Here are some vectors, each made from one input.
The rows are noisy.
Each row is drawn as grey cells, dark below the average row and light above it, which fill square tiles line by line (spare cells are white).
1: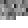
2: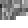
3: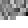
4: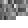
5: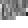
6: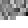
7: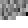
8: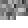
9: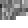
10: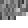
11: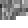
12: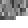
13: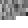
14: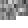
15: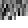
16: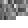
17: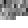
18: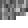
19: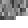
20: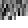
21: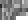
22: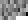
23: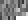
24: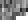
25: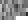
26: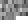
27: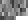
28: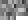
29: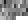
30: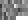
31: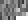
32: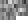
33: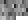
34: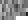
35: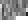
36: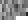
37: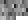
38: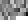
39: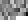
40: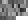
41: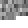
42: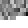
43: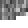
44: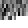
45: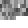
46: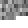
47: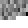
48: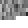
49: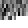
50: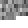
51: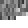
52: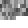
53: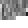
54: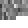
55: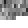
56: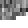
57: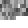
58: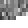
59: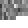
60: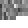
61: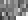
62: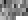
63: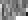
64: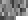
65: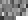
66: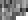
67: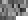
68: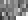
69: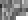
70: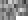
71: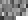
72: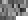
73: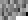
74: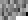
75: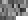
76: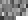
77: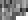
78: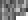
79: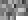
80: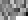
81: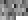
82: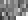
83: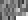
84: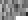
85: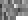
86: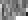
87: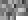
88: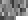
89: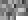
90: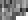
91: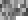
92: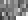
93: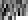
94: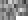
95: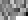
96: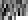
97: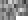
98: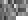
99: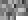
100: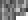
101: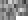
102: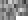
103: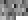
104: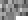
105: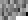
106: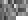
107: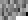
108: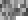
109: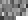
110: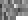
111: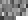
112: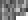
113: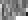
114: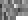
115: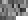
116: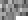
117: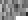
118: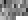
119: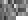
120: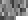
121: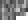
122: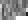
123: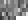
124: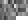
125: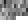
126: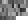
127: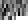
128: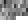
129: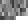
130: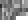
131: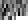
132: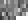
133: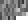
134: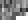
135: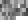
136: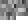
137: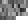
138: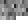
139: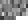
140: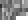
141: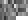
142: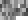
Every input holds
either a point on a 10-point circle and a true/false value, or a fixed value.
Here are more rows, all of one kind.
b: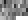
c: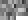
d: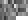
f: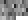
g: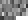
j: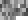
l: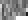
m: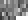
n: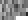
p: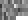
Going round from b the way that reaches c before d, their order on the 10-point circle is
b, f, c, m, g, n, l, d, p, j.
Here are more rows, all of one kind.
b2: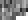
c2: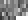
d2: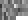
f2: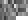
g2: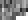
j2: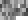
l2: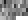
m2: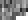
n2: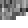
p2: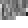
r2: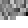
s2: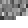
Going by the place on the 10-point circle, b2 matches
g2, l2, m2 and n2.
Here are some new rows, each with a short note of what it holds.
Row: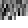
a fixed value
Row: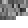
a point on a 10-point circle and a true/false value
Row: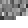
a point on a 10-point circle and a true/false value
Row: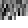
a fixed value
